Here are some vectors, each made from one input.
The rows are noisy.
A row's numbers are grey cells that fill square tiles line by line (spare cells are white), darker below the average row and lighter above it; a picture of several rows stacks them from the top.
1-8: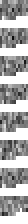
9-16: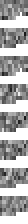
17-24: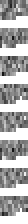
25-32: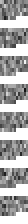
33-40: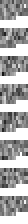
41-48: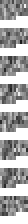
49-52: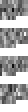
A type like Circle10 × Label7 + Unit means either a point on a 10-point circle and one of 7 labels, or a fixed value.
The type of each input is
Circle5 × (Tree7 + Unit).
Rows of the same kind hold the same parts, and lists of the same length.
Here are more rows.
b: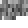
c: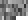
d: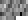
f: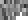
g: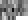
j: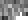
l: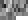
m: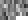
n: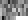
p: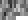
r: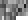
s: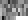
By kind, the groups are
b, c, d, f, g, m, p, r
j, l, n, s

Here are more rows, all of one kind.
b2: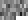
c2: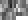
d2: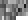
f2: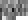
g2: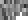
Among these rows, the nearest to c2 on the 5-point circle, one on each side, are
b2 and g2.
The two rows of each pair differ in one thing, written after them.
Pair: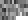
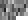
the place on the 5-point circle
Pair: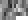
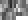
the node of the tree
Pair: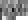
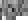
the node of the tree
